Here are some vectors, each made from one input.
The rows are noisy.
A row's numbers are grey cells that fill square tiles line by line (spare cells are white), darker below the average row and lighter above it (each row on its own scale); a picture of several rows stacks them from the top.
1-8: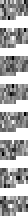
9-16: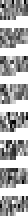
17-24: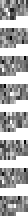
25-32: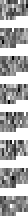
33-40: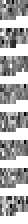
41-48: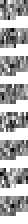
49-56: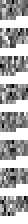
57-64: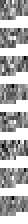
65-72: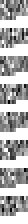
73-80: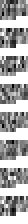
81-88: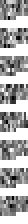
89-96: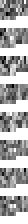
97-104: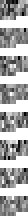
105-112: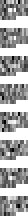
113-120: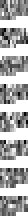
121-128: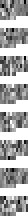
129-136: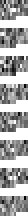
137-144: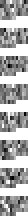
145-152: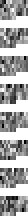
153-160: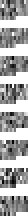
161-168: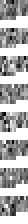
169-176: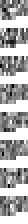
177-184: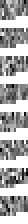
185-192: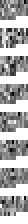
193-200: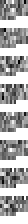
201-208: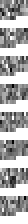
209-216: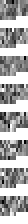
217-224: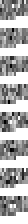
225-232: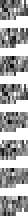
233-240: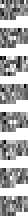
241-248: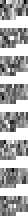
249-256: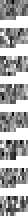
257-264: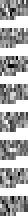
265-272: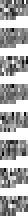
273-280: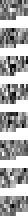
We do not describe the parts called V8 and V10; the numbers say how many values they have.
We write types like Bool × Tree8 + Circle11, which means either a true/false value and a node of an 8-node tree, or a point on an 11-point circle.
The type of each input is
Bool × List2(Line5) × V8 × V10.
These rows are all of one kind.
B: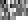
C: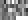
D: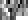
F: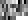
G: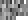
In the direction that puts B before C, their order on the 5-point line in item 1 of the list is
F, D, G, B, C.
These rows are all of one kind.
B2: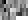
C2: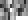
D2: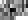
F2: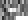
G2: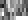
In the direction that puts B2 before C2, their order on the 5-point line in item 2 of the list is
F2, G2, B2, C2, D2.
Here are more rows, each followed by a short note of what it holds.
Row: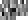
a true/false value, a value of V8 and a value of V10, together with a list of two items
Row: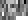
a true/false value, a value of V8 and a value of V10, together with a list of one item
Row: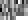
a true/false value, a value of V8 and a value of V10, together with a list of two items
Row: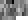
a true/false value, a value of V8 and a value of V10, together with the empty list
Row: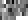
a true/false value, a value of V8 and a value of V10, together with the empty list
